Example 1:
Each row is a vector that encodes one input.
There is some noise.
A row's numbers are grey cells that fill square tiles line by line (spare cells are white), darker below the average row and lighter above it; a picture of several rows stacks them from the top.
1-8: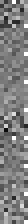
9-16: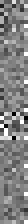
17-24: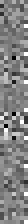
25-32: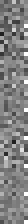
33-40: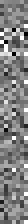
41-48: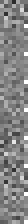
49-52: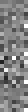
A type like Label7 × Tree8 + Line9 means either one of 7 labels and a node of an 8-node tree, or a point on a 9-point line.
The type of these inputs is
Line9.
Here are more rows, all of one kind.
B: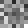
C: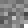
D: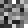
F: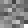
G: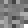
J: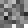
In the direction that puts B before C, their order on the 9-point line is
F, G, D, B, C, J.
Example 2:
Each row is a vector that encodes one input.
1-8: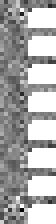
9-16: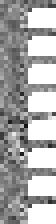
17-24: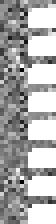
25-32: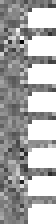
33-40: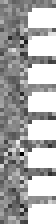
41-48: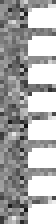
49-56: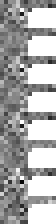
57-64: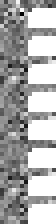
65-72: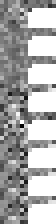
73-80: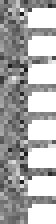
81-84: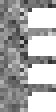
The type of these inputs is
Line11.
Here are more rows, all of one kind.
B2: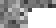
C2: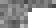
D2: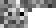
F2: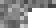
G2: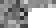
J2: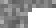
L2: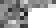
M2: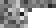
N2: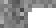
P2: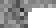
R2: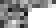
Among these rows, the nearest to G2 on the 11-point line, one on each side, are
L2 and P2.
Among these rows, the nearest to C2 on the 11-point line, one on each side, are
F2 and J2.
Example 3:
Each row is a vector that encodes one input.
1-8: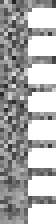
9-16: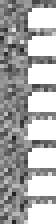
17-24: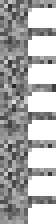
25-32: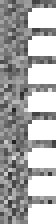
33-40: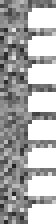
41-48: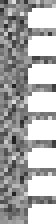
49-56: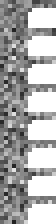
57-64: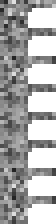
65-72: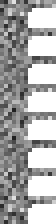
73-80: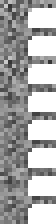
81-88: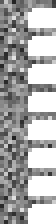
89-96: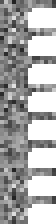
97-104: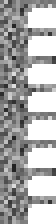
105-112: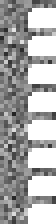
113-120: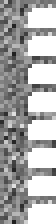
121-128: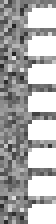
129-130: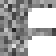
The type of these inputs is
Line6.
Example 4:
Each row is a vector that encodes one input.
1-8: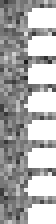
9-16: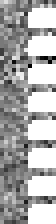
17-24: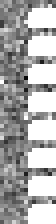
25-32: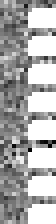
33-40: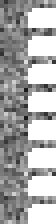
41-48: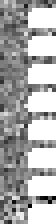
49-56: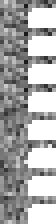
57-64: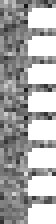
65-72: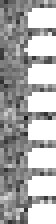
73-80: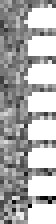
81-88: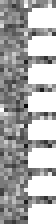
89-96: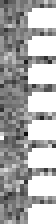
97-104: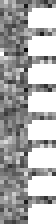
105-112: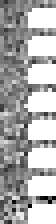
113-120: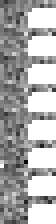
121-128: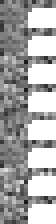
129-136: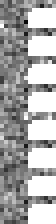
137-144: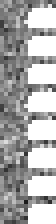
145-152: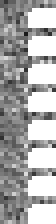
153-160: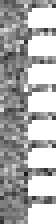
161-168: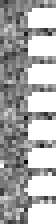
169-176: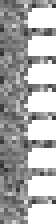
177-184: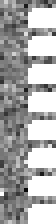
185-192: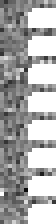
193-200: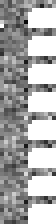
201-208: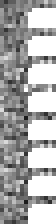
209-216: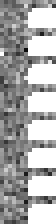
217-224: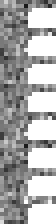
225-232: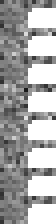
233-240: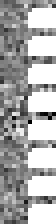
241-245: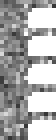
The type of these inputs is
Bool × Bool × Bool + Unit.
